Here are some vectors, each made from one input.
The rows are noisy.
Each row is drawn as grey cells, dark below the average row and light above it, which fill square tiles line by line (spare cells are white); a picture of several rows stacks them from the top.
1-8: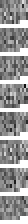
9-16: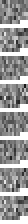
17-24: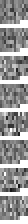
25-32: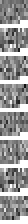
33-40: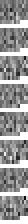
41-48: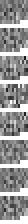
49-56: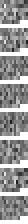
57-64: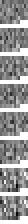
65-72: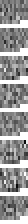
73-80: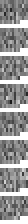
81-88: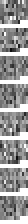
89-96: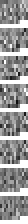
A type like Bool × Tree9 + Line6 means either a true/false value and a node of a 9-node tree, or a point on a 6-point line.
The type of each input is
Bool × Tree8 + Tree9 + Unit.
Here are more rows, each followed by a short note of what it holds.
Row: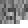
a node of an 8-node tree and a true/false value
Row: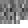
a node of an 8-node tree and a true/false value
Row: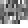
a fixed value
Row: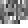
a fixed value
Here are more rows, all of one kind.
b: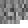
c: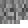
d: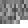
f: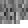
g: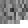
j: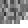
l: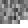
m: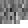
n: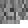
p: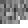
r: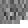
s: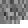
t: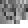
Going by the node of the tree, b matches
c, d, g and n.
